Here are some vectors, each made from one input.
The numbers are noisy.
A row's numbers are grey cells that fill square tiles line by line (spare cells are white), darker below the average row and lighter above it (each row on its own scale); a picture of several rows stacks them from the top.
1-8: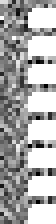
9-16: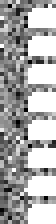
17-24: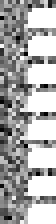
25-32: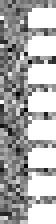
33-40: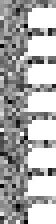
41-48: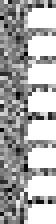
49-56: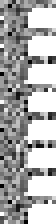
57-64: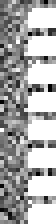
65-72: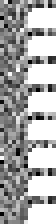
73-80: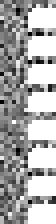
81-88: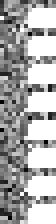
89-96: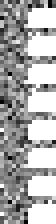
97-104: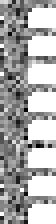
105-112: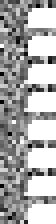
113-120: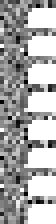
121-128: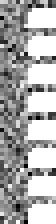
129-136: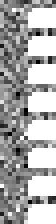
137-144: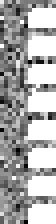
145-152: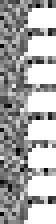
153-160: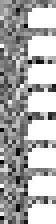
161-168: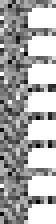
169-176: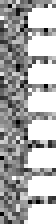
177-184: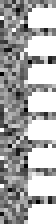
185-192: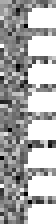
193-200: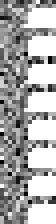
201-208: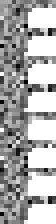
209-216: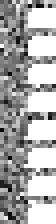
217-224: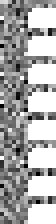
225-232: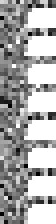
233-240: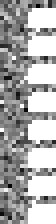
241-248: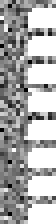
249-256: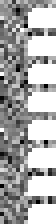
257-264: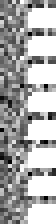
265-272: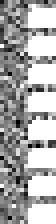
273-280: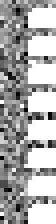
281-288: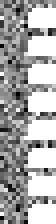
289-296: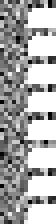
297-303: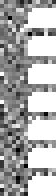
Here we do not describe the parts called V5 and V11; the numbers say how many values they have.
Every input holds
either a point on a 6-point line and a value of V5, or a point on a 14-point line, or a value of V11.
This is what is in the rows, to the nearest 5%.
About 30% of them hold a point on a 6-point line and a value of V5. About 40% of them hold a point on a 14-point line. The rest hold a value of V11.
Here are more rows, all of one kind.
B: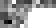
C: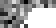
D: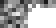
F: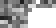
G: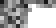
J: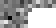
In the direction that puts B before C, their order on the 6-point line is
J, F, B, C, D, G.
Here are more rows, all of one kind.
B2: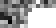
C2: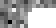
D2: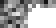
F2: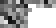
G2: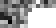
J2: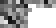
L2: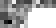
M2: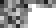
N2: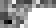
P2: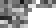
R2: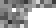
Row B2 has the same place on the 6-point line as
C2, G2, L2 and N2.
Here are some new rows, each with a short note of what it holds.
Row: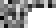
a point on a 14-point line
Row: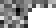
a value of V11
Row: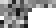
a value of V11
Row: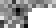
a value of V11
